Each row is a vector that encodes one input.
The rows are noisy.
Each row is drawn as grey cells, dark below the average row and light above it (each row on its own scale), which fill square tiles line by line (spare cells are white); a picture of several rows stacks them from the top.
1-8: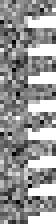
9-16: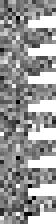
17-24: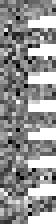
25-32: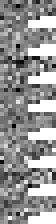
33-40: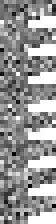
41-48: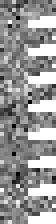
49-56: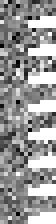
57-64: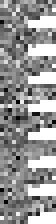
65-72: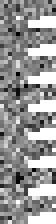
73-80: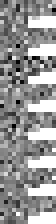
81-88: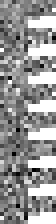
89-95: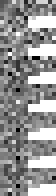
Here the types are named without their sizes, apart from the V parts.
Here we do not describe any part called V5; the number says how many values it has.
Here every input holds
a list of items, each a true/false value and a value of V5.
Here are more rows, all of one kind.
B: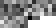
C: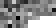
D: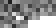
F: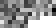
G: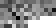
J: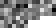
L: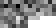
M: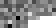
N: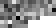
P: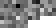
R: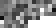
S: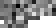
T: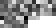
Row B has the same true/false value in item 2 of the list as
F and G.
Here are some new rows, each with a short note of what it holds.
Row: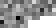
a list of one item
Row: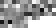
a list of one item
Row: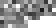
a list of one item
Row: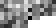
the empty list
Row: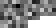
a list of two items
